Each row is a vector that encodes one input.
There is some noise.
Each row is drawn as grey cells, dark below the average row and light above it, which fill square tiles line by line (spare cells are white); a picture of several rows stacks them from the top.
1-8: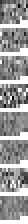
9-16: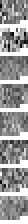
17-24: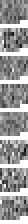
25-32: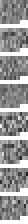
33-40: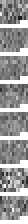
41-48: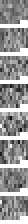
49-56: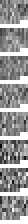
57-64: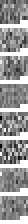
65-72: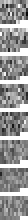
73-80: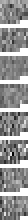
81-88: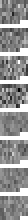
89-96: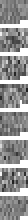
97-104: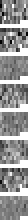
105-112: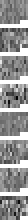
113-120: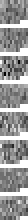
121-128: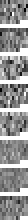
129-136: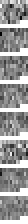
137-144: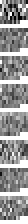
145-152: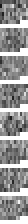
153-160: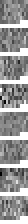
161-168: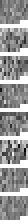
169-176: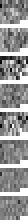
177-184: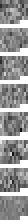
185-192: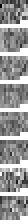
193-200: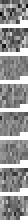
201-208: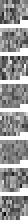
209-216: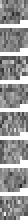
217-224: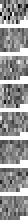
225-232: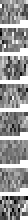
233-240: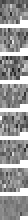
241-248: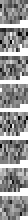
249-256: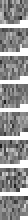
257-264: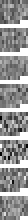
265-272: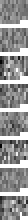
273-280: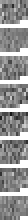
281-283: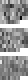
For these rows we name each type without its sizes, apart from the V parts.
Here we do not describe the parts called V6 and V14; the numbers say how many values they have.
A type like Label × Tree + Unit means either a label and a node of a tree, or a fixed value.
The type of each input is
(Circle + Label) × V6 × V14.
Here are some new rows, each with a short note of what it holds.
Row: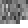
a point on a circle, a value of V6 and a value of V14
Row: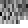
a label, a value of V6 and a value of V14
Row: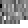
a label, a value of V6 and a value of V14
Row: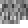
a label, a value of V6 and a value of V14
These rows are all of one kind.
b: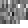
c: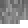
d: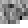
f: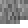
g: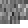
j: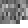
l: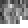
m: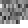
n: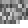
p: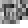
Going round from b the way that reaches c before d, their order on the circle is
b, l, c, d, j, n, m, p, f, g.
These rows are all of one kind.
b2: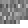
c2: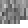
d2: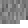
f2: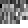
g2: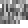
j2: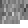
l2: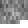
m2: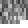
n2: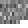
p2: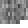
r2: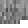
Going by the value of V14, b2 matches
f2, l2, n2 and r2.
